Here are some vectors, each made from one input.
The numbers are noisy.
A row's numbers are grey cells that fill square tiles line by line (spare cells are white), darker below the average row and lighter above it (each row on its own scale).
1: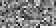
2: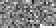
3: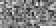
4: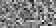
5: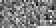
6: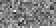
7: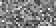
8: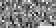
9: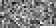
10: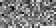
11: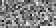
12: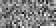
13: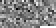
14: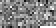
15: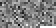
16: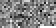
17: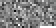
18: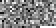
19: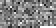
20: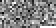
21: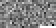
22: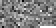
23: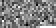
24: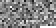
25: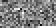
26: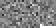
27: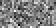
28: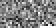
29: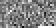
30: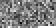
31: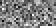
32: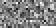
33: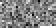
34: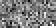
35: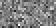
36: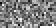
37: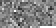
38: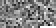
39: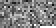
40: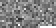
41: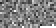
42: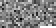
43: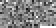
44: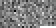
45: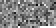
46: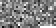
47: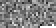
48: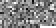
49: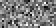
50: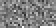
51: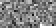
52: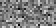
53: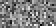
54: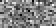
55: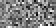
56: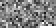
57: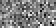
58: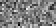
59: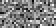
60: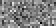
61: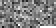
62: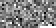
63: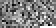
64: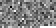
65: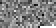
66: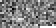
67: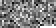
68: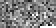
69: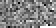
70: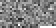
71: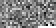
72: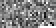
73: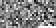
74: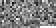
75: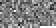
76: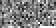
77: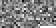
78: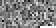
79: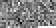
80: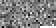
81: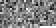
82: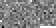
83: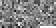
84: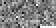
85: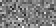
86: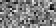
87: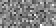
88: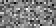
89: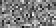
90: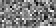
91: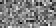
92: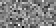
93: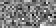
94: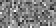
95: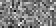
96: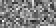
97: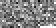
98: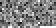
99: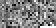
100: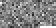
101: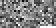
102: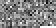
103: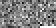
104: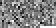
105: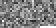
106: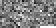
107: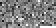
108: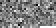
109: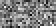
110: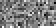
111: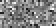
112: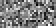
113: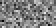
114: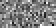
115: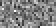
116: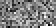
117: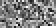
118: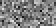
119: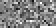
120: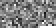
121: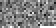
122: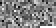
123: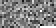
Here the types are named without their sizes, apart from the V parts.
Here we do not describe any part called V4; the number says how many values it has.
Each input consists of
a point on a line and a value of V4, together with either a point on a line, or four true/false values.
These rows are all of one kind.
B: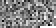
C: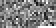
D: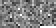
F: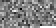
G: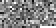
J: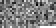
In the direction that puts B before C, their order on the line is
B, J, D, F, G, C.
